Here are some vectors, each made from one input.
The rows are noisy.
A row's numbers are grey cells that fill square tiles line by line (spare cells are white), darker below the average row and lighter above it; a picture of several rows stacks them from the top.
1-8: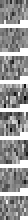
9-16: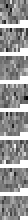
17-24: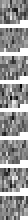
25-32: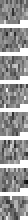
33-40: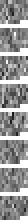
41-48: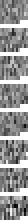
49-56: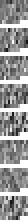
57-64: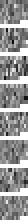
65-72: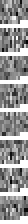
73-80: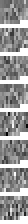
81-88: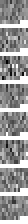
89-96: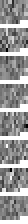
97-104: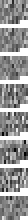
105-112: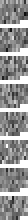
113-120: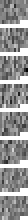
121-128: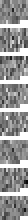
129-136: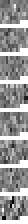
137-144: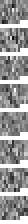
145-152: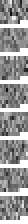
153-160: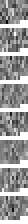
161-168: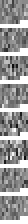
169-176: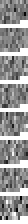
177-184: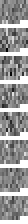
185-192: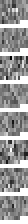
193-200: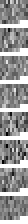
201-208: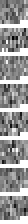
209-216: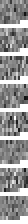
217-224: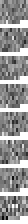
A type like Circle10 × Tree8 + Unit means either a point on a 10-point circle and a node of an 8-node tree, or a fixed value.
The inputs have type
List3(Circle6).
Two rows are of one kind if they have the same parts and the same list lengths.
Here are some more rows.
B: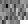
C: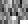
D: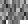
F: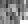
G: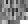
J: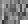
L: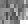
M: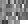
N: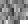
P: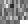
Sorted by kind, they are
B, F, G, J, L
C
D, M, N
P

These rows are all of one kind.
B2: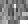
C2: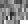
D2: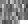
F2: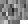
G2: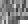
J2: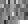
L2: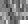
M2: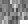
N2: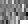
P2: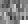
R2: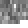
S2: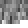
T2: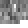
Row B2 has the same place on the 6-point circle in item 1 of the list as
C2 and F2.
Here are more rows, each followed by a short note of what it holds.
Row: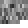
a list of one item
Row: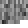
a list of two items
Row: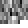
the empty list
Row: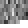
a list of three items
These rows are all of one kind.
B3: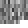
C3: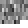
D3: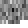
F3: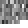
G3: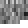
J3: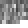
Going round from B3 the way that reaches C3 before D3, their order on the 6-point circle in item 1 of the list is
B3, G3, F3, C3, J3, D3.
